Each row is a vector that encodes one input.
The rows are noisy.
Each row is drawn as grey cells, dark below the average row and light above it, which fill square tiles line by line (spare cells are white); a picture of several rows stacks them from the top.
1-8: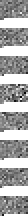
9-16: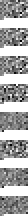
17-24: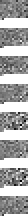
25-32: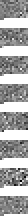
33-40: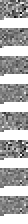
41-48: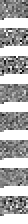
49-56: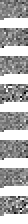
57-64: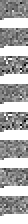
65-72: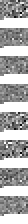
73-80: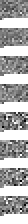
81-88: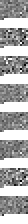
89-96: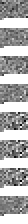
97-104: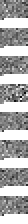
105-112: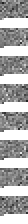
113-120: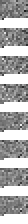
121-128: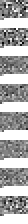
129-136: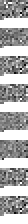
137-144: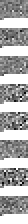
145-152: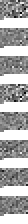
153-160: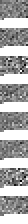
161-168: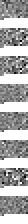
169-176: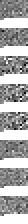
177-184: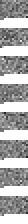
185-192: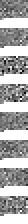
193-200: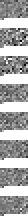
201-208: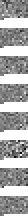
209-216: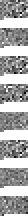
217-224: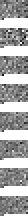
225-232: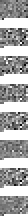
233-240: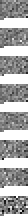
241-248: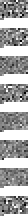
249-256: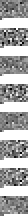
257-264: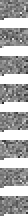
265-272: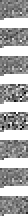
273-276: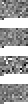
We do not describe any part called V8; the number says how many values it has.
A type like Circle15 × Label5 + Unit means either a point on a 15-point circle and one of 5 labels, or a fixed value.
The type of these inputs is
(Bool × Line5 + V8) × Line5 + Label7.
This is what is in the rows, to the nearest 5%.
About 30% of them hold one of 7 labels. The rest hold a point on a 5-point line, together with either a point on a 5-point line and a true/false value, or a value of V8.
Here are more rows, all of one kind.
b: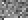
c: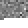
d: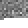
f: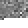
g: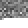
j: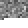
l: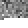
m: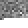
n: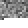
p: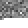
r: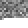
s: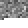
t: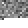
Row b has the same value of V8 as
f, p and t.
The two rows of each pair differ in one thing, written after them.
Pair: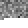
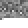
the place on the 5-point line
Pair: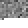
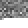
the place on the 5-point line
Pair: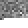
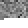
the place on the 5-point line
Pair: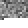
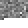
the place on the 5-point line
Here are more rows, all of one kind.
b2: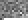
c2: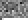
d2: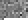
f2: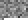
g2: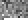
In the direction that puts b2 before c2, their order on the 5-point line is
g2, f2, d2, b2, c2.
